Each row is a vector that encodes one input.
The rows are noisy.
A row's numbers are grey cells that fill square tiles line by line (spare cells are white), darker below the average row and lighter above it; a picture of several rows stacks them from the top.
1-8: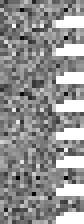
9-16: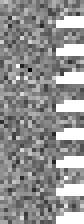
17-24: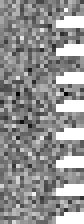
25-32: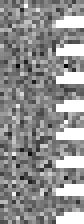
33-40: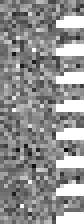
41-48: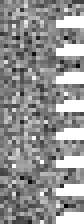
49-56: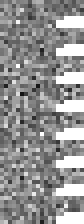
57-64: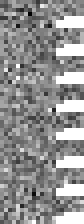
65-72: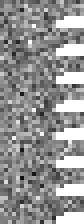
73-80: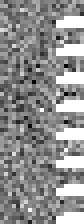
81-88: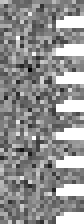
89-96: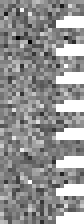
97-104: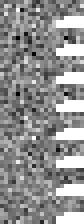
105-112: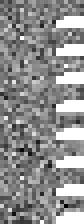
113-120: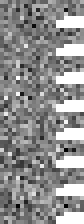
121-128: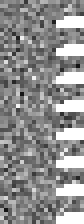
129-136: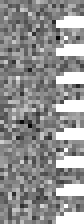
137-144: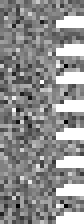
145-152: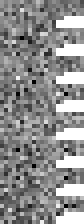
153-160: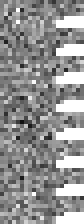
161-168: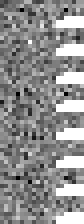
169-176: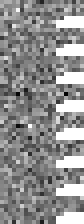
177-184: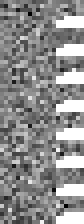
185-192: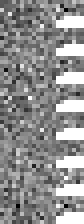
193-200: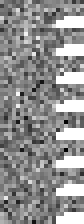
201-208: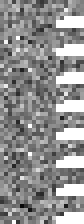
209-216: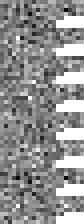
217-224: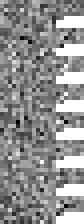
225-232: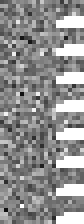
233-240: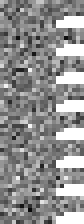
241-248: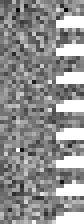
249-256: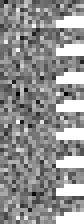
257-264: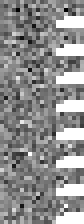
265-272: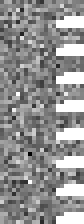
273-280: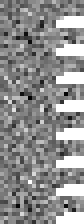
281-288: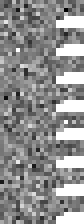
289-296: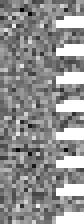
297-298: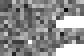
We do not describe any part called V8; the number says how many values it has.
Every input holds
a point on a 9-point line, together with a list of up to two items, each a true/false value and a value of V8.
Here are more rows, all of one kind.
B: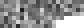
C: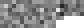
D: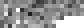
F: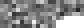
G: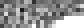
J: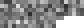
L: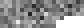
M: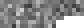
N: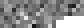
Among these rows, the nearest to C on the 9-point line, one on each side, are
F and J.
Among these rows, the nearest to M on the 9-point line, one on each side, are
J and N.
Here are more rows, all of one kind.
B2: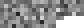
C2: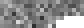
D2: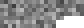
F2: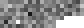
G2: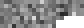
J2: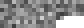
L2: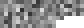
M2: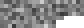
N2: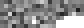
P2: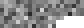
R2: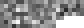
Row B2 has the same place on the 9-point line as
G2 and M2.
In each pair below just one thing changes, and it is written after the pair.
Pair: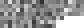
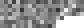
the value of V8 in item 1 of the list
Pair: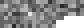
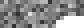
the true/false value in item 2 of the list
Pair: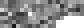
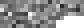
the true/false value in item 2 of the list
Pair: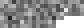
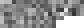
the true/false value in item 1 of the list
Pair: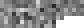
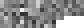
the true/false value in item 2 of the list
